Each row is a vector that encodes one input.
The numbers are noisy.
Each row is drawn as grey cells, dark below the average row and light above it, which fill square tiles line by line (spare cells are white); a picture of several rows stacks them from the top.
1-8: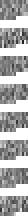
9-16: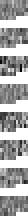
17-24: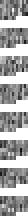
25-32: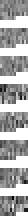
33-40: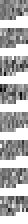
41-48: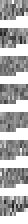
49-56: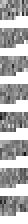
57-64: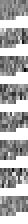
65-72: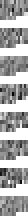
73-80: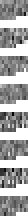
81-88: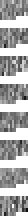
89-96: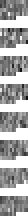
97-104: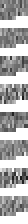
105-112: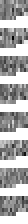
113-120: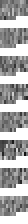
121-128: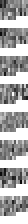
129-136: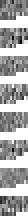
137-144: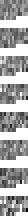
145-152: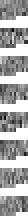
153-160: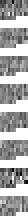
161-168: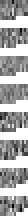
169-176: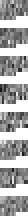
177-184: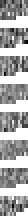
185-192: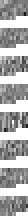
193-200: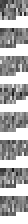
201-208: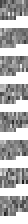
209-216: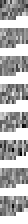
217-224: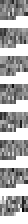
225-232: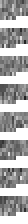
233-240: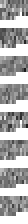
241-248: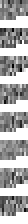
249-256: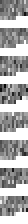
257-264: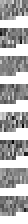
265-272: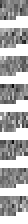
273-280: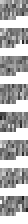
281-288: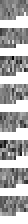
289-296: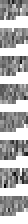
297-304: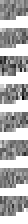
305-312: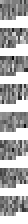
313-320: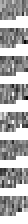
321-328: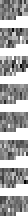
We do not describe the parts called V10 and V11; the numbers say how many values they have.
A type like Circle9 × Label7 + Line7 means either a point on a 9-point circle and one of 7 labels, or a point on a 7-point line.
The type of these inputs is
(Circle6 + V10) × V11 + List2(Line7).
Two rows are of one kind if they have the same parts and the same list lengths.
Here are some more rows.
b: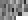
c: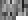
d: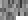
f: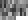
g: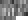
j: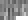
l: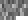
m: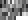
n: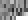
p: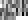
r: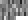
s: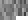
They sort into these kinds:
b, d, n, p, s
c, m
f
g
j, l, r

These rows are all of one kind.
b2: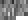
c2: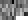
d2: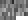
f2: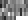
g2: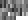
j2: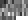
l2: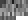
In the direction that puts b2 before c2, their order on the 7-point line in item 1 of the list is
f2, l2, j2, b2, g2, d2, c2.
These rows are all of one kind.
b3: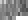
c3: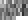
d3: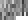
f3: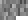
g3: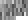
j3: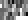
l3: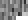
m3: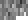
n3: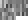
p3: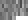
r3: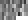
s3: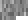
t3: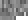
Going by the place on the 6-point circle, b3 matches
n3 and s3.
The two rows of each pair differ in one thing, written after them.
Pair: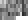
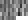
the value of V11
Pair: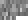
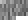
the value of V11
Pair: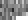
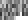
the value of V10
